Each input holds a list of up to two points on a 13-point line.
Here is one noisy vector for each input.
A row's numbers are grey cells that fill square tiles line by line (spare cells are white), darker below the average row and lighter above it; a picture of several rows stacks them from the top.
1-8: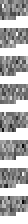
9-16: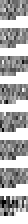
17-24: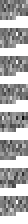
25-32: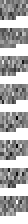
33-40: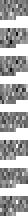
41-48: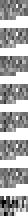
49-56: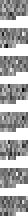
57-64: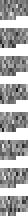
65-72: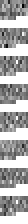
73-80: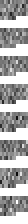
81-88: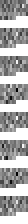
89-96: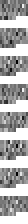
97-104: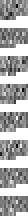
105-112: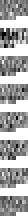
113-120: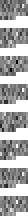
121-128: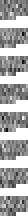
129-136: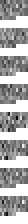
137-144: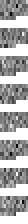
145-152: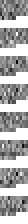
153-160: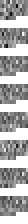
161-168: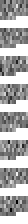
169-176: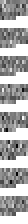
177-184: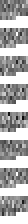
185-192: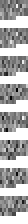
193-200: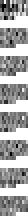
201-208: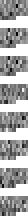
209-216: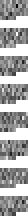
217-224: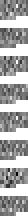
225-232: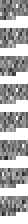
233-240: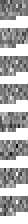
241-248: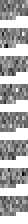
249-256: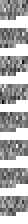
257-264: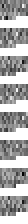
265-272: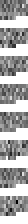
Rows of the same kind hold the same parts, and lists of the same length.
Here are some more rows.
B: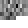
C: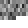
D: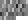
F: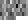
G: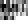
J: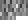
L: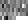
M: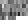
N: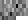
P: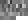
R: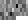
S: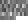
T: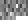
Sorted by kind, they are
B, C, D, F, M, N, R
G
J, L, P, S, T

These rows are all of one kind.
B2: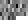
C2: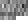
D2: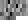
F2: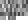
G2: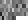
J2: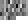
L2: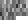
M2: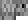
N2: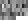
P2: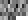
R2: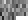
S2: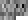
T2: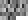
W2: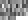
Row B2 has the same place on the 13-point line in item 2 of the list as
D2, J2, P2 and T2.
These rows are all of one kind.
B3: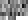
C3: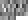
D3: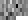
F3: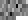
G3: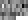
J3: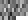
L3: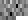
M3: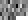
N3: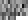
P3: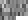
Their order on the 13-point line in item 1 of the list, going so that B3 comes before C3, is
N3, G3, B3, P3, C3, J3, M3, F3, L3, D3.
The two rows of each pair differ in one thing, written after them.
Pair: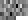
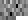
the place on the 13-point line in item 2 of the list
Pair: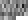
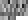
the place on the 13-point line in item 2 of the list
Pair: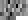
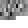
the place on the 13-point line in item 2 of the list
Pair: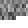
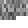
the place on the 13-point line in item 1 of the list
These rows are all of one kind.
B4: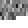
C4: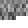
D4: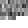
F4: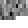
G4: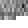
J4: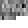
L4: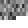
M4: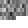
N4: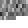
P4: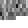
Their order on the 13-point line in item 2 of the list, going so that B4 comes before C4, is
L4, M4, D4, B4, N4, G4, J4, C4, P4, F4.
